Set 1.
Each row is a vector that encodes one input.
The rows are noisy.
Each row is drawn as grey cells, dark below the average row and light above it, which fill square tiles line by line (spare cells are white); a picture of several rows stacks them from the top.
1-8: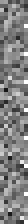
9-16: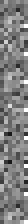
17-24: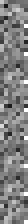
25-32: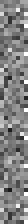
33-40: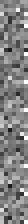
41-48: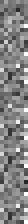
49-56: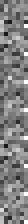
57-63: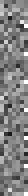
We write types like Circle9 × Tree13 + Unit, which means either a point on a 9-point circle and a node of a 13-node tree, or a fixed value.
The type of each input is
Circle10.
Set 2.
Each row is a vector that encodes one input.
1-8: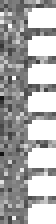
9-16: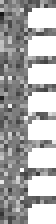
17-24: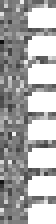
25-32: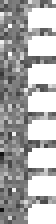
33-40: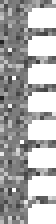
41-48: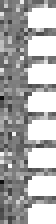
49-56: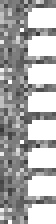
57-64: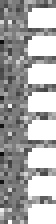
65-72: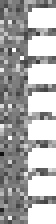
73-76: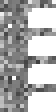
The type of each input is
Bool × Bool × Bool × Bool.
